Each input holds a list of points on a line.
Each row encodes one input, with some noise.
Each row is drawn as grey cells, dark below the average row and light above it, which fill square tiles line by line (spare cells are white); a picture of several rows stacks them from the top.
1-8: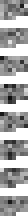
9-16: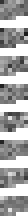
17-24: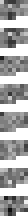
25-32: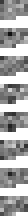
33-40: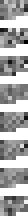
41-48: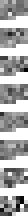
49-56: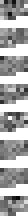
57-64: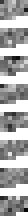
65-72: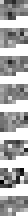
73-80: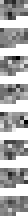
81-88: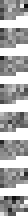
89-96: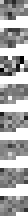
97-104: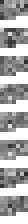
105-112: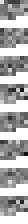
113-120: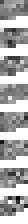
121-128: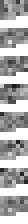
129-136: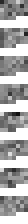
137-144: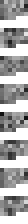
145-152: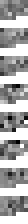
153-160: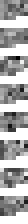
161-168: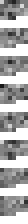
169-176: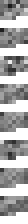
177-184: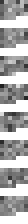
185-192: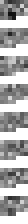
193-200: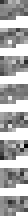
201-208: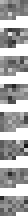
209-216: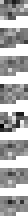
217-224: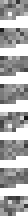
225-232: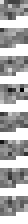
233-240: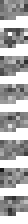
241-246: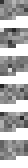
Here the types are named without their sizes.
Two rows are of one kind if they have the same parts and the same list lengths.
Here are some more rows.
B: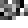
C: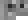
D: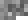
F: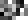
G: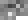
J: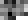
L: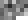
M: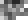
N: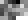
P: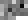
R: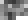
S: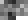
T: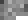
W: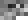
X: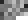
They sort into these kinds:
B, F
C, D, G, L, P, W
J, M, N, R, S
T, X

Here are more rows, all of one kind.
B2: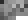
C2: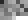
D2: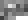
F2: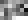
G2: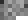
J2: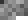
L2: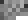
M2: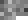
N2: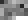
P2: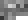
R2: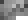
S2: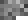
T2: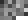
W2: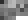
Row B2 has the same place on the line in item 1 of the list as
F2, N2 and R2.
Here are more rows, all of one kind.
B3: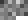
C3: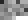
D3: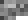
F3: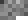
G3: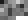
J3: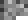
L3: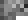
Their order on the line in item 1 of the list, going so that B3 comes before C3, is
D3, G3, L3, F3, B3, C3, J3.
